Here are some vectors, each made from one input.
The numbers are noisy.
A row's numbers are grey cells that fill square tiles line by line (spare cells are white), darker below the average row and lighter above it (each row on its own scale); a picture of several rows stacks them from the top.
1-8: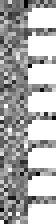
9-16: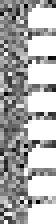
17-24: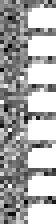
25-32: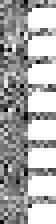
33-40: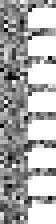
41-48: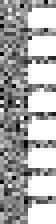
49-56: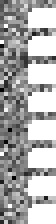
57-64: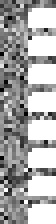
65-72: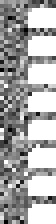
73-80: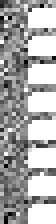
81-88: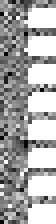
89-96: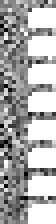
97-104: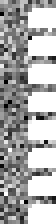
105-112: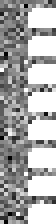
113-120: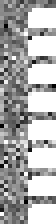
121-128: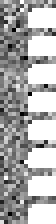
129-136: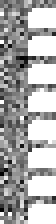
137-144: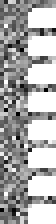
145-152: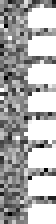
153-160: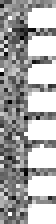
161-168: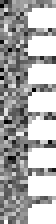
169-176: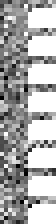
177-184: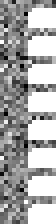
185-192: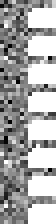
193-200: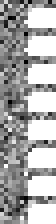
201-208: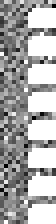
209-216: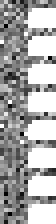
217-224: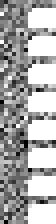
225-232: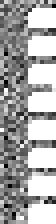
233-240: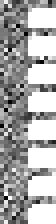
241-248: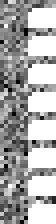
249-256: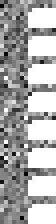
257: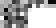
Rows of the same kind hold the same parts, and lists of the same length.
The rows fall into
2 kinds.
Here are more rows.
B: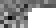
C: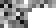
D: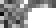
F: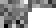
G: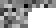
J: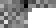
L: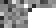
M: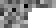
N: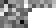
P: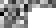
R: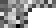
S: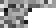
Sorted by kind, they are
B, D, F, G, J, M, P
C, L, N, R, S

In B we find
three labels (each one of 7).
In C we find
two labels (each one of 7) and a point on a 7-point line.
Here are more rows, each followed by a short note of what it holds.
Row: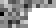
three labels (each one of 7)
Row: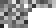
two labels (each one of 7) and a point on a 7-point line
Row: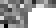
three labels (each one of 7)
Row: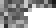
three labels (each one of 7)
